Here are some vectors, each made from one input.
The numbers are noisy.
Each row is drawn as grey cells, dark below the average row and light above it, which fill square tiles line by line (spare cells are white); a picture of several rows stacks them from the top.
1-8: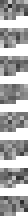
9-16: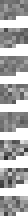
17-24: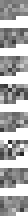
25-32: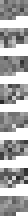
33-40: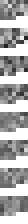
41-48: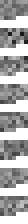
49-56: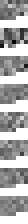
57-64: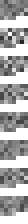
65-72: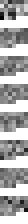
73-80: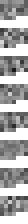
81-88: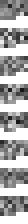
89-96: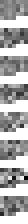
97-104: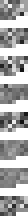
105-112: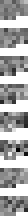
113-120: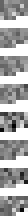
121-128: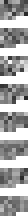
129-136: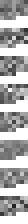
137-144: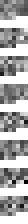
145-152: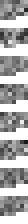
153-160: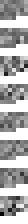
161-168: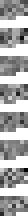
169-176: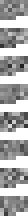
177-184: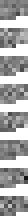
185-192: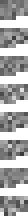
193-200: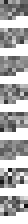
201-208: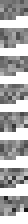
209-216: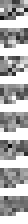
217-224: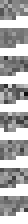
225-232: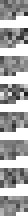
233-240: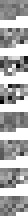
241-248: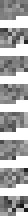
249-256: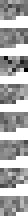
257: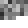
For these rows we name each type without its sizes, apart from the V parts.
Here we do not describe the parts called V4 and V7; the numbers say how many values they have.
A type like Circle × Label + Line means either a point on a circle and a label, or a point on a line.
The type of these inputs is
Bool × Bool × Bool × (Line + V7) + Tree × V4.
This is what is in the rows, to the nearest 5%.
About 30% of them hold a node of a tree and a value of V4. The rest hold three true/false values, together with either a point on a line, or a value of V7.
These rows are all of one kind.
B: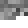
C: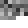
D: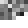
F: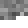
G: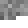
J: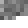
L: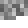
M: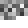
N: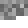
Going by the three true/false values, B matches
G and L.
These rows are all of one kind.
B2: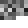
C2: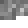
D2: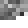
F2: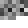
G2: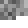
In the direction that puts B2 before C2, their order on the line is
B2, F2, G2, D2, C2.
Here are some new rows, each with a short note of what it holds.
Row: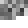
three true/false values and a value of V7
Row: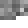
three true/false values and a value of V7
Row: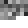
three true/false values and a value of V7
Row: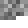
three true/false values and a value of V7
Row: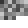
a point on a line and three true/false values
